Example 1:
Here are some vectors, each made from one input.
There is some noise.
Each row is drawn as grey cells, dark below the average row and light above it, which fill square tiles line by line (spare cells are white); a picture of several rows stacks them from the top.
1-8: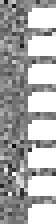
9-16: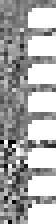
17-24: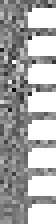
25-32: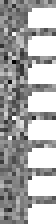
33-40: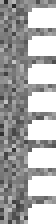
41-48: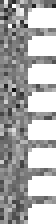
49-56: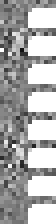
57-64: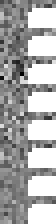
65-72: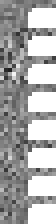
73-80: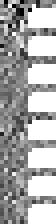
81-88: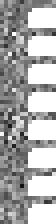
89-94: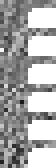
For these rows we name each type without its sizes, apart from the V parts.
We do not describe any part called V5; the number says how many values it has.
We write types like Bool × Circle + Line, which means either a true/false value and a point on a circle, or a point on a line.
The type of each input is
Bool × (Line + V5).
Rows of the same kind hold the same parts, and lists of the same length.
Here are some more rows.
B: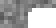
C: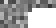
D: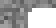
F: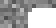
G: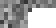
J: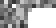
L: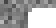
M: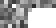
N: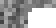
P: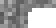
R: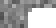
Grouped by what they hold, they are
B, D, F, J, L, M, N, P, R
C, G

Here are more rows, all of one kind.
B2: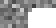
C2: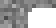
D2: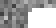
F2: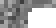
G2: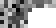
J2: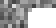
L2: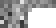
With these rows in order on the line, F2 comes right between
B2 and G2.
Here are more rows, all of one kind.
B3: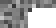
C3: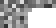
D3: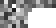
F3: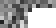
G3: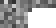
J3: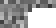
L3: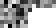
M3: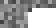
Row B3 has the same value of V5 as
G3 and M3.
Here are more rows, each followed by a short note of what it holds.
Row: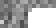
a point on a line and a true/false value
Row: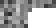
a true/false value and a value of V5
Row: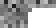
a point on a line and a true/false value
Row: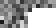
a true/false value and a value of V5
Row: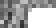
a point on a line and a true/false value
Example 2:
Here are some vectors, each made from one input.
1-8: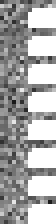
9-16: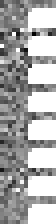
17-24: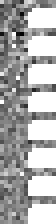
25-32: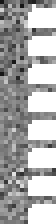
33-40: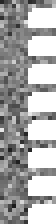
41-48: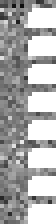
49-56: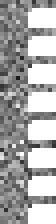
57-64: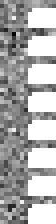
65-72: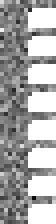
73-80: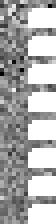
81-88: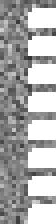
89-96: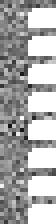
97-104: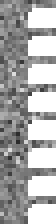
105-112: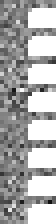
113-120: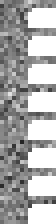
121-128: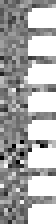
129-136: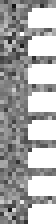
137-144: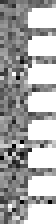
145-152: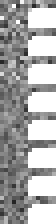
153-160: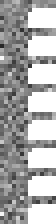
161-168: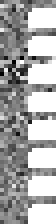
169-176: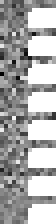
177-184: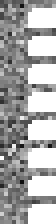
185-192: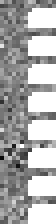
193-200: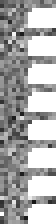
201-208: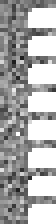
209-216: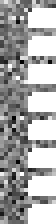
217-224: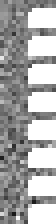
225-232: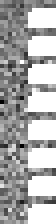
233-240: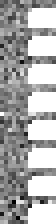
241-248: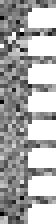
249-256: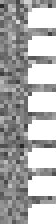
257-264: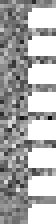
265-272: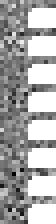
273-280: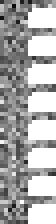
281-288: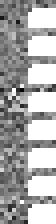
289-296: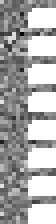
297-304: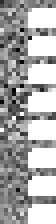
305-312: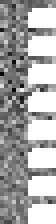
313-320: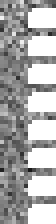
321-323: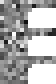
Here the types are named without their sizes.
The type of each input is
(Bool × Bool × Bool + Line) × Line.
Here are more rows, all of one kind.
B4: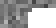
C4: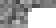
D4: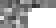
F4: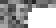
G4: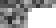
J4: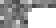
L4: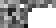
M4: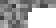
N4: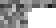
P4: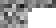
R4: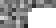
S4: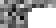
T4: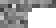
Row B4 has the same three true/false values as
L4 and M4.
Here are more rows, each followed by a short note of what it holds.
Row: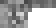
a point on a line and three true/false values
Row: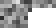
a point on each of two lines
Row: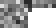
a point on a line and three true/false values
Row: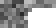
a point on a line and three true/false values
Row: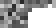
a point on each of two lines
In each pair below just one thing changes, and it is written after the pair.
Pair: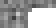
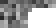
one of the three true/false values
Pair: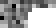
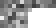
the place on the line
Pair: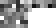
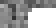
the place on the line
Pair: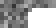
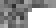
the place on the line
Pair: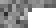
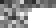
one of the three true/false values
